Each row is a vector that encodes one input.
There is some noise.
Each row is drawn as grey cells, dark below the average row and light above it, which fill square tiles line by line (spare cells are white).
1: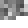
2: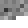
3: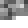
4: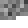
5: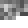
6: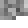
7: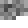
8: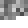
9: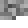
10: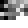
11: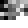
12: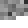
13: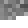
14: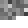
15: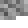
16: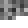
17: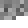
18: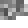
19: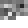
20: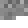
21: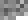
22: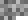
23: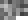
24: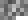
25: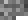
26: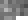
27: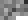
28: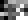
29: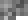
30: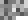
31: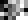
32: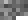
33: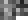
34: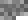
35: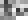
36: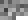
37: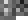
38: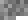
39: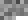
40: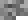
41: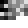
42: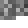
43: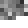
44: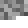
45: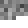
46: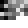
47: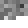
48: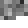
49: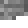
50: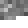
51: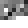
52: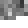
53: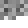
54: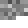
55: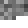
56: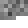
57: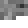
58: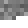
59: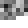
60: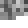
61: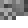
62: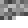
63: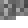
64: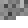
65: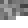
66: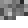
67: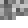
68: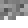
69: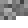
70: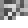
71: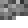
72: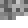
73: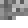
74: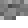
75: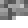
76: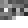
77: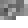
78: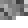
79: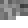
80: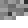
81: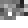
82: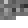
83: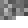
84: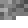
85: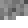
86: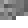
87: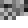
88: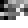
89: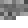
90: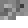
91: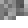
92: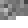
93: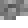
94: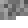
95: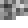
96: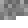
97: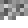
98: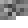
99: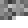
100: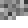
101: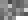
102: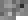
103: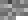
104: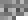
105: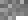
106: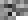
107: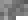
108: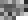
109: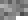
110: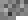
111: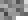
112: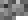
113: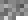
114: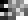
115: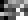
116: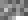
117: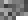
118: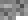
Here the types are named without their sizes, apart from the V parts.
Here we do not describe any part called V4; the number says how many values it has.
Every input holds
a list of items, each a true/false value and a value of V4.
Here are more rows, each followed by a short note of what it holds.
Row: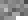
a list of two items
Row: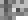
a list of one item
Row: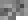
a list of three items
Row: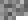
a list of two items
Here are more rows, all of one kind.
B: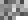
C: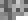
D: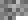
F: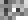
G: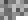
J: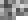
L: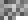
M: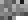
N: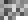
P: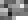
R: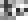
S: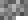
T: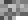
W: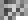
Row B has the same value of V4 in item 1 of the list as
F, J, M and R.
